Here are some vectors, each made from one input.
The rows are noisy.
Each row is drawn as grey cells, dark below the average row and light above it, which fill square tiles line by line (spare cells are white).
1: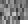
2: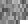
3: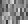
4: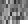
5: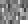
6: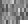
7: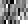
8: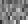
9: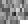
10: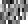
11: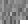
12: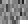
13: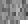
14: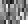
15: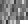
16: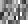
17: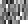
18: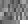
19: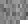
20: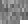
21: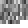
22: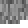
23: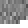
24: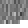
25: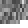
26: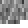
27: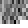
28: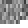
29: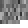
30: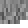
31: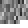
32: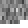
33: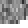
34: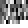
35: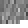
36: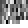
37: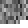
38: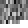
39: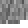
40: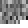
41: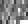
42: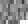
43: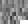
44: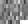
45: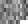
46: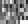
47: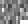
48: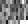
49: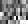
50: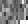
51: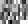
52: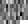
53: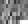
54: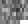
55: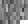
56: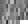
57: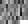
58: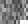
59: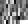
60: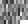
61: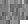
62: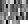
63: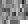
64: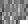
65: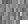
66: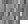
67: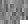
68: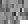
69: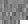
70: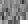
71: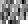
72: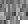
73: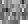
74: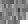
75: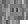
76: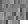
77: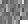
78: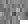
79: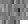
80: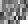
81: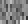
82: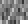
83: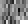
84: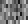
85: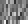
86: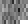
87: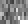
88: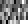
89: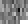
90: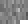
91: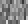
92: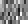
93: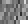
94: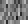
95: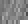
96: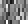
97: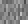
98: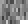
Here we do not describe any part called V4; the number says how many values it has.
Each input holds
a list of up to two items, each a true/false value and a value of V4.
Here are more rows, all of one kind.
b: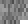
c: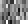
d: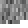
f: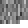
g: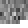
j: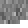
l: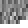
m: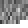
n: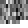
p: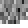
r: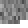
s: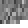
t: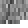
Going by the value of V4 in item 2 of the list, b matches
c, g, j and r.
